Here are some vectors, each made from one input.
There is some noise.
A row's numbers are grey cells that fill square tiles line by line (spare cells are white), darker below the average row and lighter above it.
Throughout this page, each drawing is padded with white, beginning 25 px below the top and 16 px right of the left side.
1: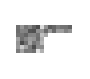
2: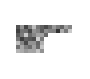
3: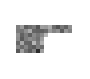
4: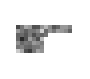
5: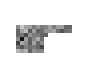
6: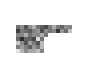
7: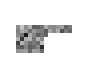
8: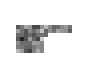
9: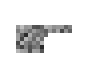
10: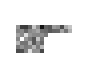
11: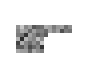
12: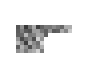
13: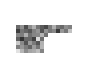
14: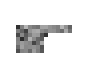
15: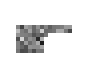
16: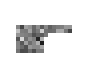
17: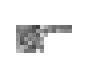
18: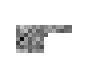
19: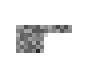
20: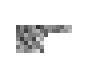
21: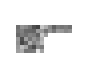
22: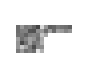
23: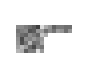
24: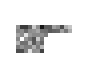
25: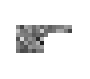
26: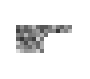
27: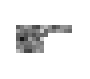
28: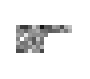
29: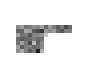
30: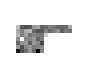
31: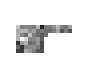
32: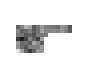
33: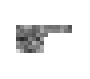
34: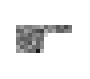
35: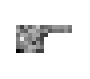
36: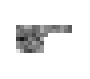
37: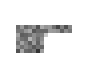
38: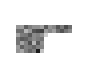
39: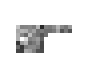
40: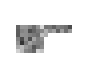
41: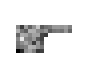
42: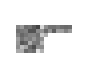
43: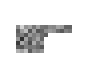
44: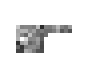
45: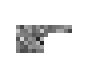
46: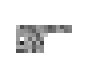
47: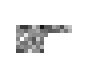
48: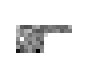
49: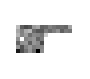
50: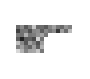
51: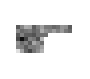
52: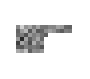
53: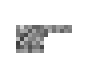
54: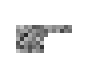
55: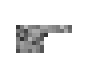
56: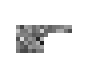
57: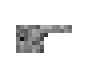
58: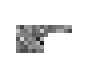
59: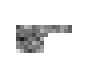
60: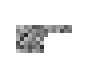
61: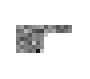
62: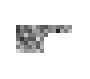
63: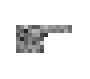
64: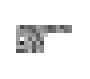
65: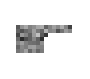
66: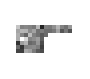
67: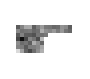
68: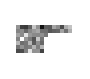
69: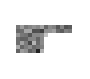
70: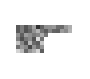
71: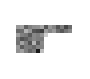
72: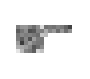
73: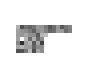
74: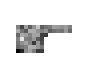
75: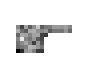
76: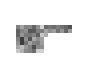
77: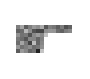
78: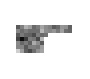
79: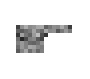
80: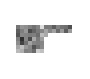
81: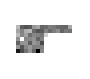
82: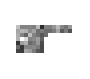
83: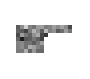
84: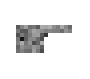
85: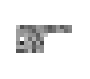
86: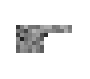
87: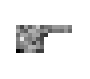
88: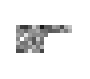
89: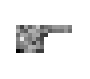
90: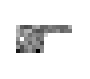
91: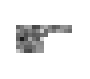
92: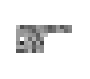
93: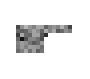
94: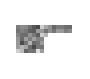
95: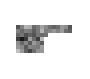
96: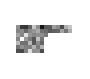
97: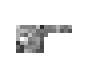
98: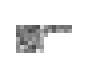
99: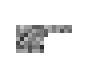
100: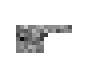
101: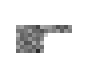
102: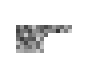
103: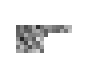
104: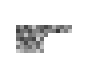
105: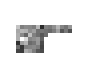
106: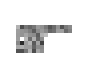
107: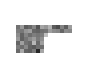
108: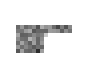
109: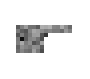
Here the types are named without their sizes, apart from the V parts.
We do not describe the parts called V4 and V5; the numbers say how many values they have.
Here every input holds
a label, together with either a fixed value, or a true/false value, a value of V4 and a value of V5.
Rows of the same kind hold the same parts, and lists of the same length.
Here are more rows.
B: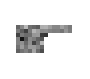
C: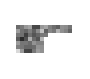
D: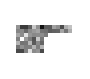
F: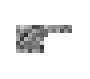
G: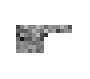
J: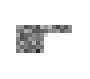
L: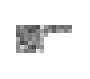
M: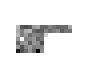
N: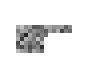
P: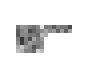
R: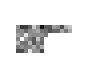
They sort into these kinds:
B, C, F, G, J, L, N, P
D, M, R

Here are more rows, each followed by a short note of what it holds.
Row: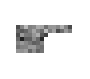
a label, a true/false value, a value of V4 and a value of V5
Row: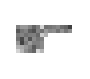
a label, a true/false value, a value of V4 and a value of V5
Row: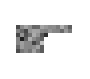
a label, a true/false value, a value of V4 and a value of V5
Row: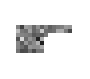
a label
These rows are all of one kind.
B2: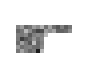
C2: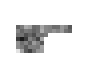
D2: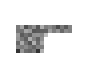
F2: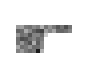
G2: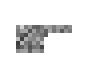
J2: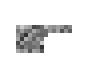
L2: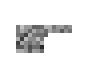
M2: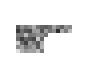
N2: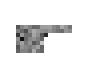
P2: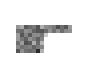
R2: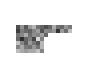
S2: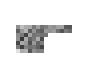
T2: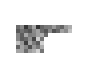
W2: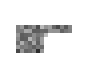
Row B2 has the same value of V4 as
G2, L2 and N2.
